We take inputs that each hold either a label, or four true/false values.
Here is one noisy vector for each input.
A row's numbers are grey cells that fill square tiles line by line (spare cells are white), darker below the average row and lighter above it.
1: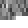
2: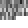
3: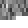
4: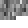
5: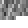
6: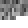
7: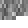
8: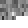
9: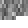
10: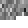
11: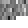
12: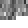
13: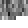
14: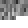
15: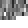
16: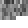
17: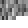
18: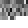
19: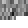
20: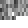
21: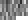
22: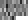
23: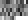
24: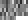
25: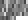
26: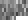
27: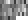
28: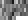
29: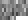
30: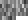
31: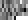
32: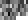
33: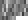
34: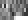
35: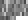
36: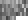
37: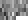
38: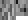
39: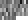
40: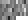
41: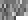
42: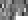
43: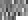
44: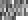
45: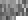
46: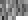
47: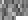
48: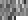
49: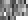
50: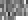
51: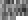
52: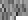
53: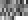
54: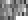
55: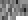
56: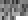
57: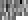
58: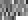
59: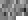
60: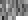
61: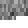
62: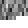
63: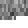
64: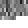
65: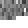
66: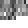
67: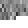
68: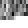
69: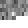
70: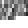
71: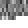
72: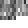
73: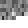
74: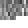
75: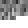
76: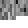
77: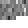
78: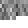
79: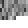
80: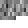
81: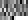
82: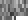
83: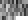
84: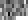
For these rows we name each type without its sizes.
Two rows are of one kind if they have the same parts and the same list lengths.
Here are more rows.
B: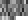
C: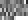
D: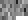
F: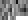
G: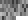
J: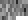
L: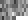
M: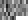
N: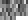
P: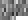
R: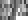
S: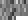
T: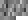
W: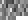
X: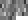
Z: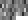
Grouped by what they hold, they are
B, C, M, N
D, F, G, J, L, P, R, S, T, W, X, Z

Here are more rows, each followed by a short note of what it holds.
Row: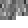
four true/false values
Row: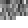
a label
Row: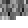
a label
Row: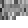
four true/false values
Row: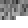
four true/false values
